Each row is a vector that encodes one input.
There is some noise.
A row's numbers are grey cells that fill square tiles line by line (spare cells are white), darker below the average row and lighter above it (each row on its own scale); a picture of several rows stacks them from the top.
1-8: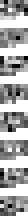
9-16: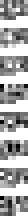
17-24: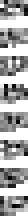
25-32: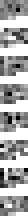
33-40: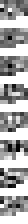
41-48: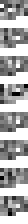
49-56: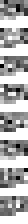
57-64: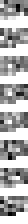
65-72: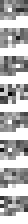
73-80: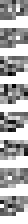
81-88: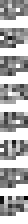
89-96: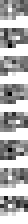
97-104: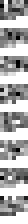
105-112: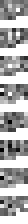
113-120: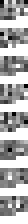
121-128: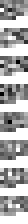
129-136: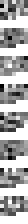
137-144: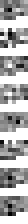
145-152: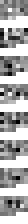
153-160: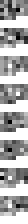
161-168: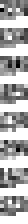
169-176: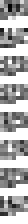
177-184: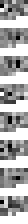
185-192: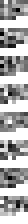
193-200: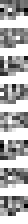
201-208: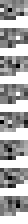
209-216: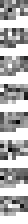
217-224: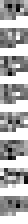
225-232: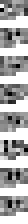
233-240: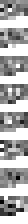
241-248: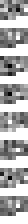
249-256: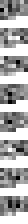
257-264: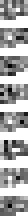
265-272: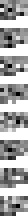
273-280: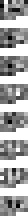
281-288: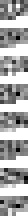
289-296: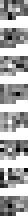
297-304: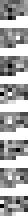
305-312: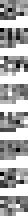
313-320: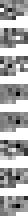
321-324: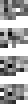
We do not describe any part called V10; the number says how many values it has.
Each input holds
three true/false values and a value of V10, together with either a fixed value, or a node of a 9-node tree.
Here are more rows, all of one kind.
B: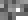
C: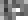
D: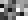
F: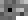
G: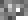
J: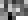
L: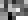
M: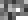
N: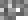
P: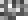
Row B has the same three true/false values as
J, L and M.
